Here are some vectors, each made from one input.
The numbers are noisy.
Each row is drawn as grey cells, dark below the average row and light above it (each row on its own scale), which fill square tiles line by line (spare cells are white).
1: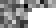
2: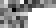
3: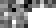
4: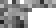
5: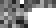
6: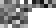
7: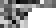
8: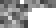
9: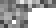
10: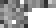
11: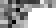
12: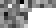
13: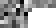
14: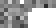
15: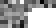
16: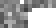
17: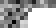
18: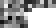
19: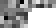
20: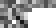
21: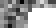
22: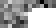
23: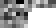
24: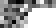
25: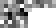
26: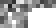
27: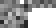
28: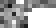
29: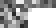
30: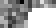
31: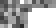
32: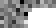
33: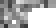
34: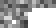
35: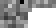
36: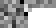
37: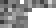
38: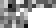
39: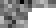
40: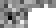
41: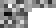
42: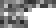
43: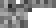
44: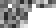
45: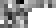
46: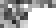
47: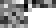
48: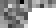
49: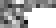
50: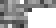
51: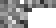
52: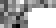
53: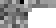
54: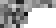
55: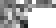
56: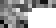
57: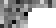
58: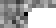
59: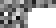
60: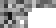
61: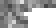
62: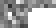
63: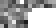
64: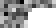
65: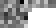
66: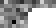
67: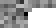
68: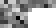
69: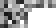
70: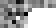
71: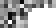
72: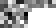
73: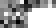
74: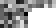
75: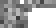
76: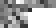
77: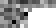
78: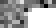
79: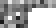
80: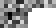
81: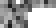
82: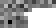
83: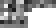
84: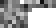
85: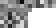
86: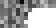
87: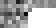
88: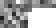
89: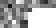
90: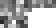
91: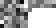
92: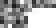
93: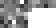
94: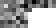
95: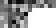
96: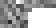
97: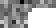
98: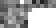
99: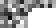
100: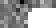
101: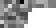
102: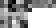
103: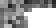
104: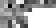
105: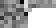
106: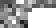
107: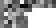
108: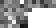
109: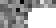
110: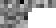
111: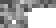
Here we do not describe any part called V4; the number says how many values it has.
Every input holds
a true/false value, together with either a point on a 5-point line, or a value of V4.
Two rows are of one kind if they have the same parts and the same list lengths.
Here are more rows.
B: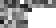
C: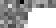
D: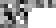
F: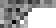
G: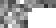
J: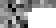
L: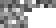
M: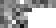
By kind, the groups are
B, G, J, L, M
C, D, F

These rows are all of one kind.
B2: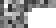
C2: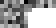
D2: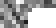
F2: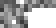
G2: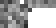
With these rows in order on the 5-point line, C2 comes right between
B2 and G2.
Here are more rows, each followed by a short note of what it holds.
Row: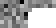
a true/false value and a value of V4
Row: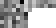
a true/false value and a value of V4
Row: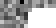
a true/false value and a value of V4
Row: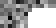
a true/false value and a value of V4
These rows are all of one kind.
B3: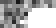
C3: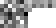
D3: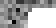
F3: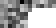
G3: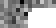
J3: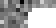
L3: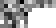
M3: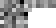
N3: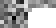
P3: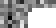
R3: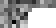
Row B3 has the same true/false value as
C3, L3, M3 and N3.
